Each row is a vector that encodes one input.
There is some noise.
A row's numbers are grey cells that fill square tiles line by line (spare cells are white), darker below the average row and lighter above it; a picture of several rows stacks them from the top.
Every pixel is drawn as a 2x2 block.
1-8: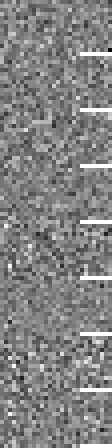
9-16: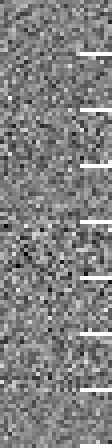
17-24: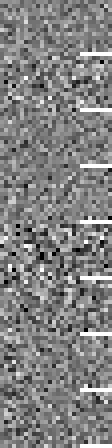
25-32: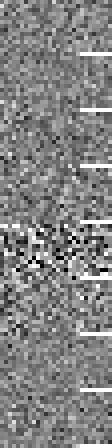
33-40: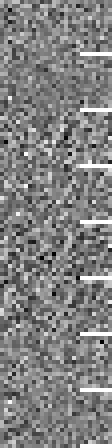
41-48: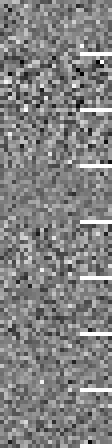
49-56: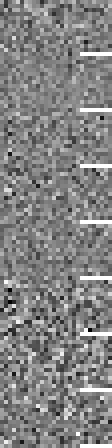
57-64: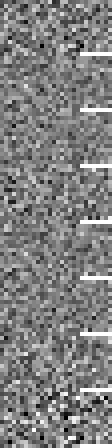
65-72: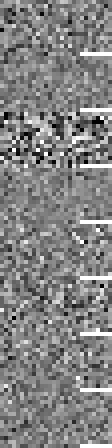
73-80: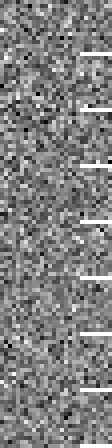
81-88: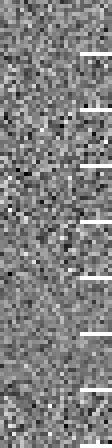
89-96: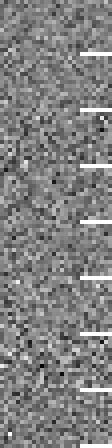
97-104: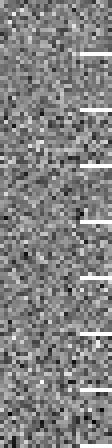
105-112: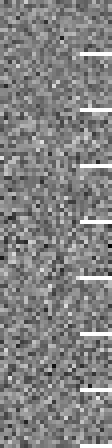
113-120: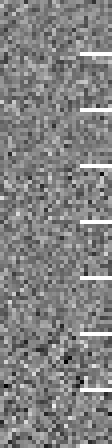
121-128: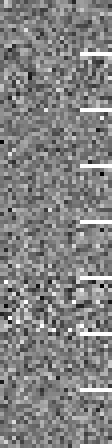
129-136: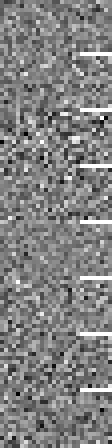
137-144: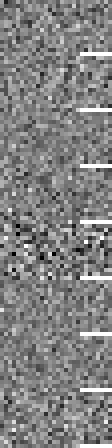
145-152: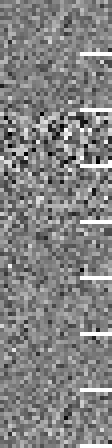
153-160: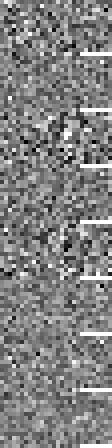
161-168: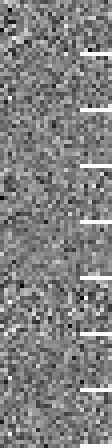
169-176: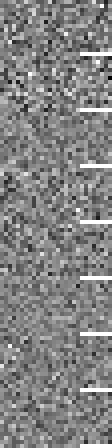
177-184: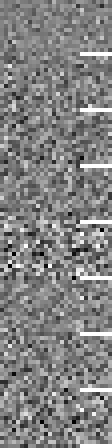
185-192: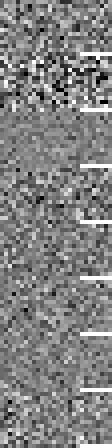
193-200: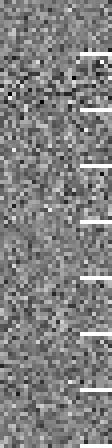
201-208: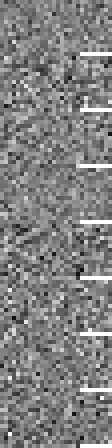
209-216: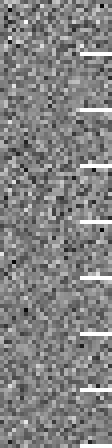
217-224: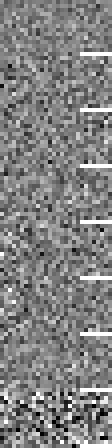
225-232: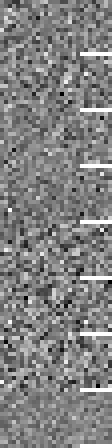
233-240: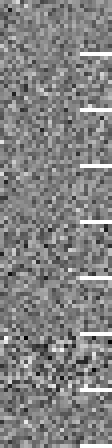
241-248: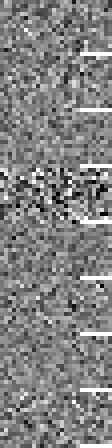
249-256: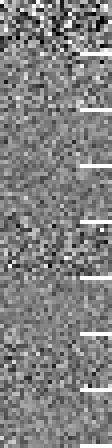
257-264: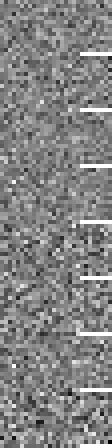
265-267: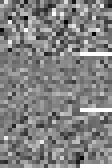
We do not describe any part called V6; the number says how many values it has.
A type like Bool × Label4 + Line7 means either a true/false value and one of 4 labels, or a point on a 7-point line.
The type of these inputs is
List2(Bool × V6).
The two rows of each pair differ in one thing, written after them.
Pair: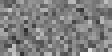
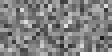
the value of V6 in item 1 of the list
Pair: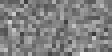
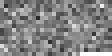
the true/false value in item 2 of the list
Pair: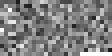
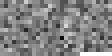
the value of V6 in item 1 of the list
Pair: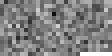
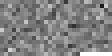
the true/false value in item 1 of the list
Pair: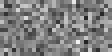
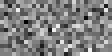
the value of V6 in item 2 of the list
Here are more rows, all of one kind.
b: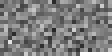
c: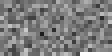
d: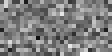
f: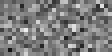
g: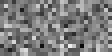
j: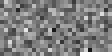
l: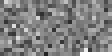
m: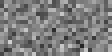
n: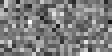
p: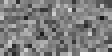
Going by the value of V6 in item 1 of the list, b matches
f, j, l and m.
